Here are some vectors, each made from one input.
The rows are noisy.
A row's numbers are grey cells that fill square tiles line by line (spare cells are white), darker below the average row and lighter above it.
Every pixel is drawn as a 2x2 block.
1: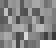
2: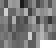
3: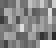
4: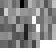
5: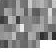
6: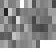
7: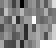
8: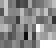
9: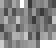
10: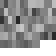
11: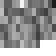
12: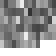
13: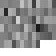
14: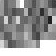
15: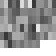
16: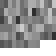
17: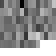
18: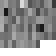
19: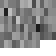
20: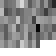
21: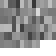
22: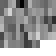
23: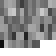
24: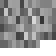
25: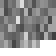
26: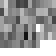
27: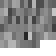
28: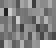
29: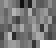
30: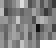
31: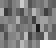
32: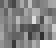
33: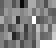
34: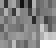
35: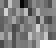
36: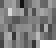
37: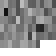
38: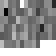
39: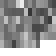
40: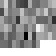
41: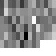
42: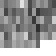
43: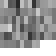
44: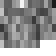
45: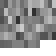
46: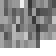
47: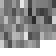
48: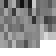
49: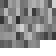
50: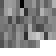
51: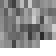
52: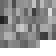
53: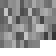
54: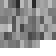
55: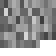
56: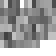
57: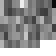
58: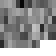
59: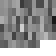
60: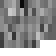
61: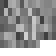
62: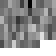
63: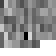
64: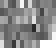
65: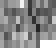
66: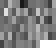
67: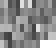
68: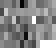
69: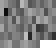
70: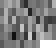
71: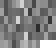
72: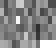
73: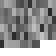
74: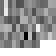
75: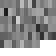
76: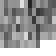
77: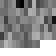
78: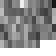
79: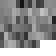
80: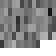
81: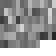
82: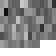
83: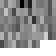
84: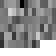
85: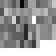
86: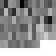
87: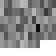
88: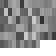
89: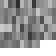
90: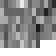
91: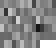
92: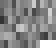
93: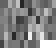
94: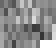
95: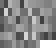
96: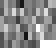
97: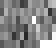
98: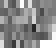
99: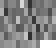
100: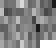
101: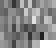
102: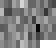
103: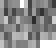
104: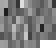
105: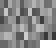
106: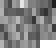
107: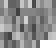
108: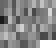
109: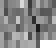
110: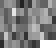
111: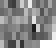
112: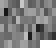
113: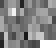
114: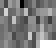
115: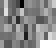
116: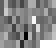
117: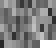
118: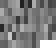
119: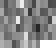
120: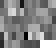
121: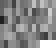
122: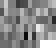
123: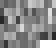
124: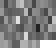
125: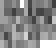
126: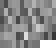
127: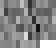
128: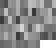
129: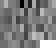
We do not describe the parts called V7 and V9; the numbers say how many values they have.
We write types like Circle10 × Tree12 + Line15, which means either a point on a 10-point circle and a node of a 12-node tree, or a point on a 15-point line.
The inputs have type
Line5 + (Line6 + V9) × V7.
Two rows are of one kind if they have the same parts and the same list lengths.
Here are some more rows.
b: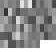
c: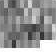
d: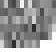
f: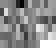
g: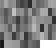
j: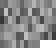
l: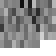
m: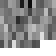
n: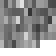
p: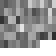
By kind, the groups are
b, c, d, n
f, g, l, m
j, p

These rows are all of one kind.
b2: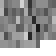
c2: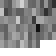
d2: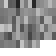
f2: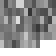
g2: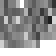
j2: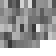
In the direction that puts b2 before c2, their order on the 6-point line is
d2, b2, c2, f2, g2, j2.
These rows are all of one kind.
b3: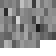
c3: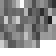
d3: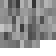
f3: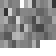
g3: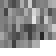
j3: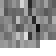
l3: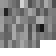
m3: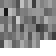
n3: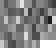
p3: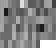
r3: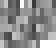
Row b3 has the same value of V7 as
f3 and m3.
